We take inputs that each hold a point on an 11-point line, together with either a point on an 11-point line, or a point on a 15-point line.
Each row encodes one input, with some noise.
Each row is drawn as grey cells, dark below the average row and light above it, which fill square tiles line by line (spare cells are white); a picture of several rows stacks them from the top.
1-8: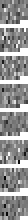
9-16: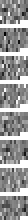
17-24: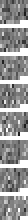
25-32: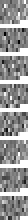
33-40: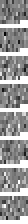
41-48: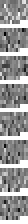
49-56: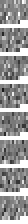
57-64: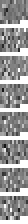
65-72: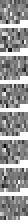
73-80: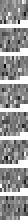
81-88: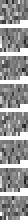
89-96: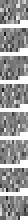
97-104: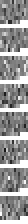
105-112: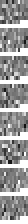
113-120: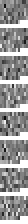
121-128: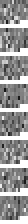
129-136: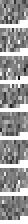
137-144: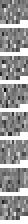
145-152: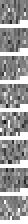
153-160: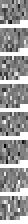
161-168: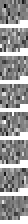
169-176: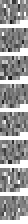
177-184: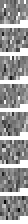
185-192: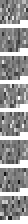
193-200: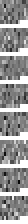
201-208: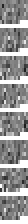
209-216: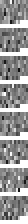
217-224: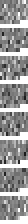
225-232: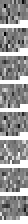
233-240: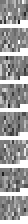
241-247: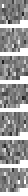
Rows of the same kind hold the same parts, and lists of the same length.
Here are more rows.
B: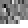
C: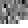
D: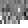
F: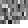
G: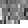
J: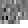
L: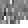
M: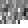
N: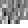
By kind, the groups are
B, C
D, F, G, J, L, M, N

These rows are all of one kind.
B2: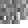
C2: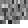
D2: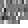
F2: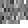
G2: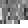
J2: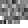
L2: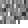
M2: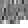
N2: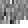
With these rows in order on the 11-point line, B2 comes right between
M2 and N2.
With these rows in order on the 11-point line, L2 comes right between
C2 and N2.
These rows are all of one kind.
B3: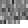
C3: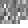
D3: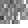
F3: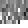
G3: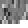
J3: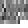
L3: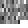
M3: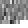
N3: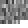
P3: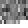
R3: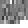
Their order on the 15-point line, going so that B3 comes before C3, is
G3, N3, B3, P3, F3, D3, C3, M3, R3, J3, L3.
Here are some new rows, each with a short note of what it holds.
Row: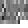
a point on an 11-point line and a point on a 15-point line
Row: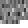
a point on each of two 11-point lines
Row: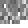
a point on an 11-point line and a point on a 15-point line
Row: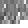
a point on an 11-point line and a point on a 15-point line
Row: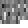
a point on each of two 11-point lines
